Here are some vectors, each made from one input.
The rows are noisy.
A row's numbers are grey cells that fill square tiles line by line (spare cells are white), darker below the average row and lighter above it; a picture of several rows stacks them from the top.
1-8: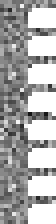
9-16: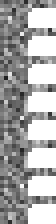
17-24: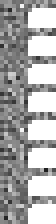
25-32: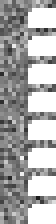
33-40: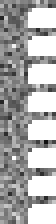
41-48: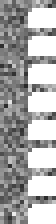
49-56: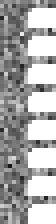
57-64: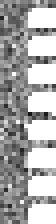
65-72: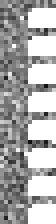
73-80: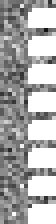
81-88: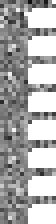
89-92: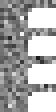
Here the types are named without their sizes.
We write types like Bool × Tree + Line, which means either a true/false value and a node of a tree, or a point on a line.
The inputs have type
Bool × Bool × Bool + Line × Line + Unit.
